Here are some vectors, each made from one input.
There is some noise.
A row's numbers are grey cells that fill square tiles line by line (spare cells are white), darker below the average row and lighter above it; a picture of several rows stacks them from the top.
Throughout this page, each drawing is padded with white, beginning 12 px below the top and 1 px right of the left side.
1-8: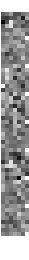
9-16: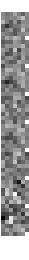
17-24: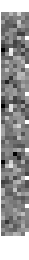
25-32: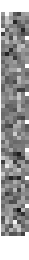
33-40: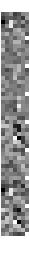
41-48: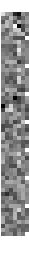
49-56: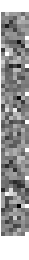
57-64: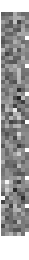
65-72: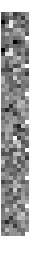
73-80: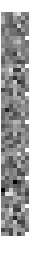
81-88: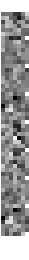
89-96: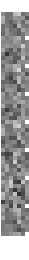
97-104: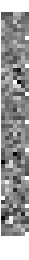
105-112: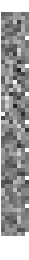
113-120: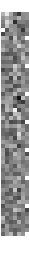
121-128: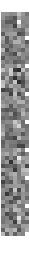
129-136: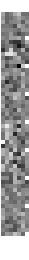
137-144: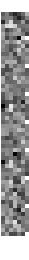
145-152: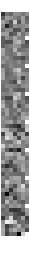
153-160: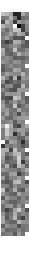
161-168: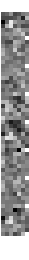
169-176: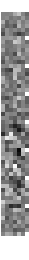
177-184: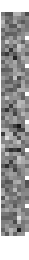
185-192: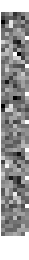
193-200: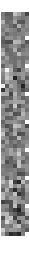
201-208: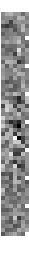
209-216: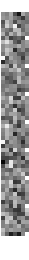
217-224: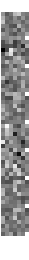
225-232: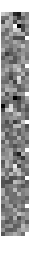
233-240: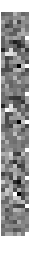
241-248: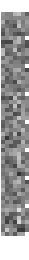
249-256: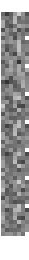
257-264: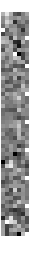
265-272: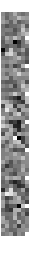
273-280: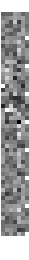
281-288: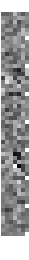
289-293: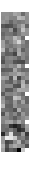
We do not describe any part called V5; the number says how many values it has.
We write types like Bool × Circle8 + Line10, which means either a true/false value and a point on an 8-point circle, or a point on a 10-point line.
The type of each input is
(Bool × V5 + Unit) × Line7 + Line8.
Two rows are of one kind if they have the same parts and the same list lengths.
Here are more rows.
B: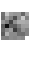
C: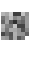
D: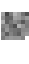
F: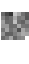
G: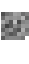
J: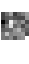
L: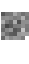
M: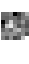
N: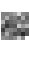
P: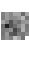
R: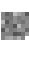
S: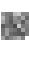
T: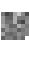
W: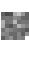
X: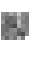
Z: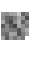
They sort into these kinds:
B, G, L, P
C, J, M
D, F, N, R, S, T, W, X, Z

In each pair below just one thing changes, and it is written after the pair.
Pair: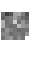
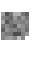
the place on the 7-point line
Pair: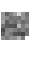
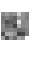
the place on the 7-point line
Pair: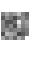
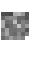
the place on the 7-point line
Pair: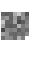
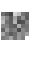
the true/false value
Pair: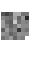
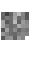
the true/false value
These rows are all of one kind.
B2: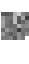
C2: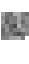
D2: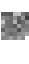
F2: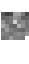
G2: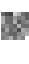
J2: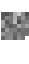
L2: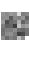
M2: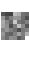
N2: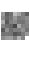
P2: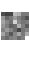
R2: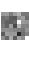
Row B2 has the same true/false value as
D2, G2, M2 and P2.
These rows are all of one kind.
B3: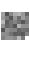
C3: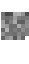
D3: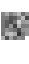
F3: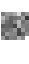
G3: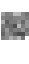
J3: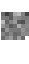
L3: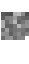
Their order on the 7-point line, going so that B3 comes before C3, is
D3, F3, G3, B3, J3, C3, L3.
